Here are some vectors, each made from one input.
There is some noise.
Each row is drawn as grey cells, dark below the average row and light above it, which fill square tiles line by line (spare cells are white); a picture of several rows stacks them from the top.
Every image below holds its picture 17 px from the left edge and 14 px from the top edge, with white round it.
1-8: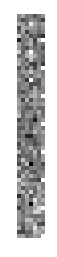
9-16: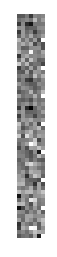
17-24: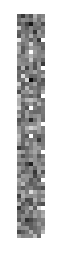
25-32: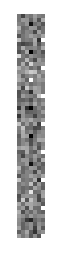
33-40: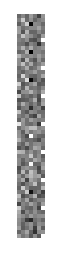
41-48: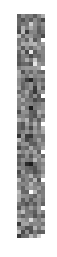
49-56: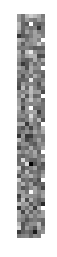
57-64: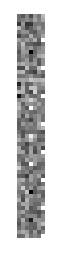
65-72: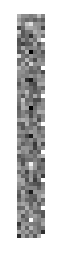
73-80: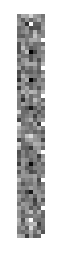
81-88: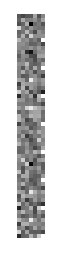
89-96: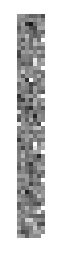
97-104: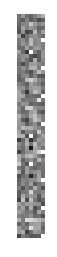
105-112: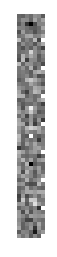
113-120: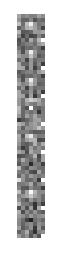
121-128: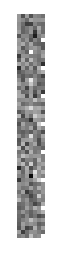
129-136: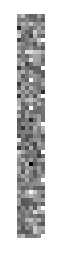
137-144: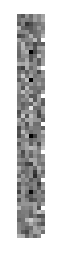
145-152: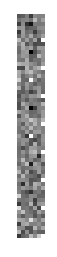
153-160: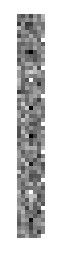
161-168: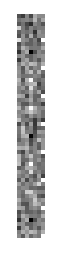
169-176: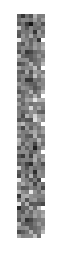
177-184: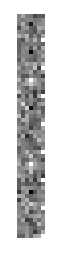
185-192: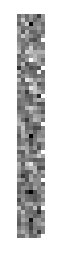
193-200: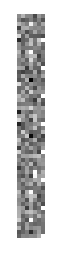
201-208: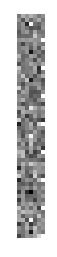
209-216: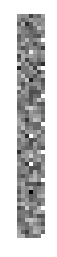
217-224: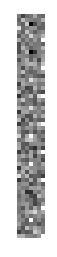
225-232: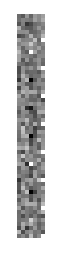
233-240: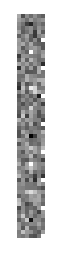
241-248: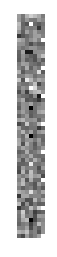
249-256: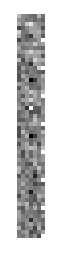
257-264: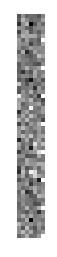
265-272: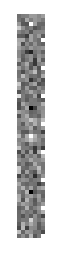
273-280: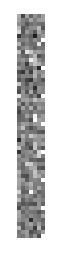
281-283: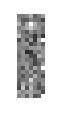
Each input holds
three true/false values, together with either a point on a 10-point line, or a node of a 19-node tree.
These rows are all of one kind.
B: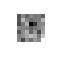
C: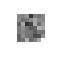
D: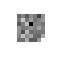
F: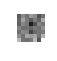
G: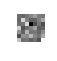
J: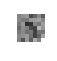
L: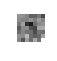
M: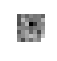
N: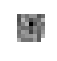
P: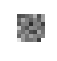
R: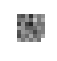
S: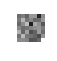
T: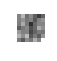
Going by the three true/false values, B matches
F, M and N.
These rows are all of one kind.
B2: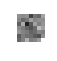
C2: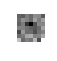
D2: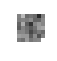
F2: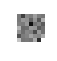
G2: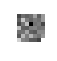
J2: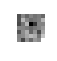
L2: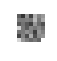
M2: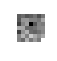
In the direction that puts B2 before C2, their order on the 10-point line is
B2, L2, C2, F2, D2, G2, J2, M2.
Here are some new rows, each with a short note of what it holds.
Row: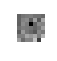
a point on a 10-point line and three true/false values
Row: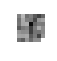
a point on a 10-point line and three true/false values
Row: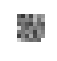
a point on a 10-point line and three true/false values
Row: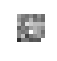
a node of a 19-node tree and three true/false values
